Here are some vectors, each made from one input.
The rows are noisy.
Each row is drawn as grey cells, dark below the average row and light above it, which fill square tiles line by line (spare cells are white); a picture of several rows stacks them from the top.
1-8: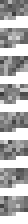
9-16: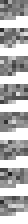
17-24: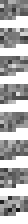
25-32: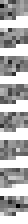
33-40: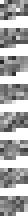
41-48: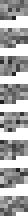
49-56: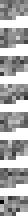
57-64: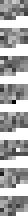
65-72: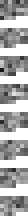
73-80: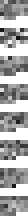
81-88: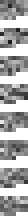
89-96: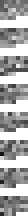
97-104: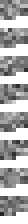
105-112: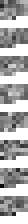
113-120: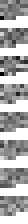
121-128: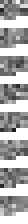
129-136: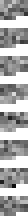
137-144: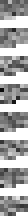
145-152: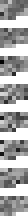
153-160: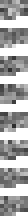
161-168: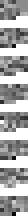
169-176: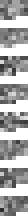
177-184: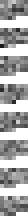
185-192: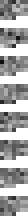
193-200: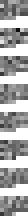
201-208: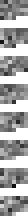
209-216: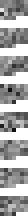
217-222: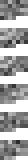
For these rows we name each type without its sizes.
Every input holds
a point on a circle, together with a list of points on a line.
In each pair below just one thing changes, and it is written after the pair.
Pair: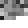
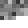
the place on the line in item 1 of the list
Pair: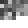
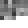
the place on the line in item 1 of the list
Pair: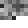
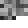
the place on the line in item 1 of the list
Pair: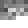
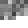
the place on the circle
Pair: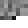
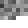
the place on the line in item 1 of the list
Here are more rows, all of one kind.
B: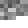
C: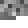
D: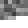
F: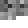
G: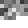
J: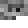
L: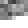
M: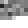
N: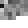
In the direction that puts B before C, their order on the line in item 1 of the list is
G, D, L, M, N, F, B, J, C.
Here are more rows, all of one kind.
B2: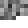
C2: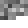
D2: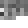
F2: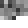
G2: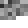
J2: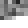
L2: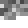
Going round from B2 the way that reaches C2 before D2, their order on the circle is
B2, F2, G2, L2, C2, J2, D2.
